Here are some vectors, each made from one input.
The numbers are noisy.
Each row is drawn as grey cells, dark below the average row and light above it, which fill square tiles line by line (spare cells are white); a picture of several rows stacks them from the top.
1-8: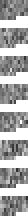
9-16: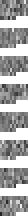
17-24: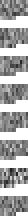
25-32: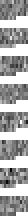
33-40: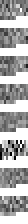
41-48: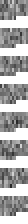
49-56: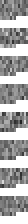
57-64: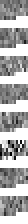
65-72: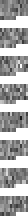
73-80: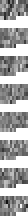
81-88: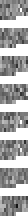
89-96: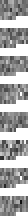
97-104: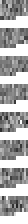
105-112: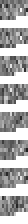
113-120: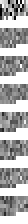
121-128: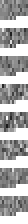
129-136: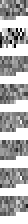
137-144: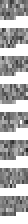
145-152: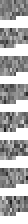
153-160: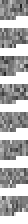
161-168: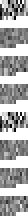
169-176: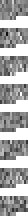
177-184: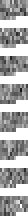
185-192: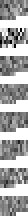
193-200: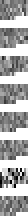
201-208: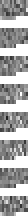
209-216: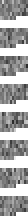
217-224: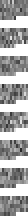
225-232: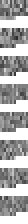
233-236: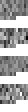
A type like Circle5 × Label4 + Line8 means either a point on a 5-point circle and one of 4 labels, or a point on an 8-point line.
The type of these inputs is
Bool × Tree10 + Unit.
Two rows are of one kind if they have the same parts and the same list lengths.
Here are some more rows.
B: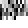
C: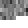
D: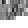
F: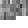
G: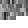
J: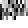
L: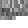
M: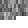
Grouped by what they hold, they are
B, J
C, D, F, G, L, M

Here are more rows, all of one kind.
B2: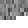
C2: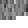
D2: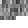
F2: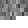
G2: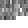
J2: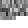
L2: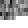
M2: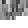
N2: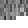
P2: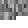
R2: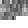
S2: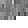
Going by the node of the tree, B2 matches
C2 and N2.
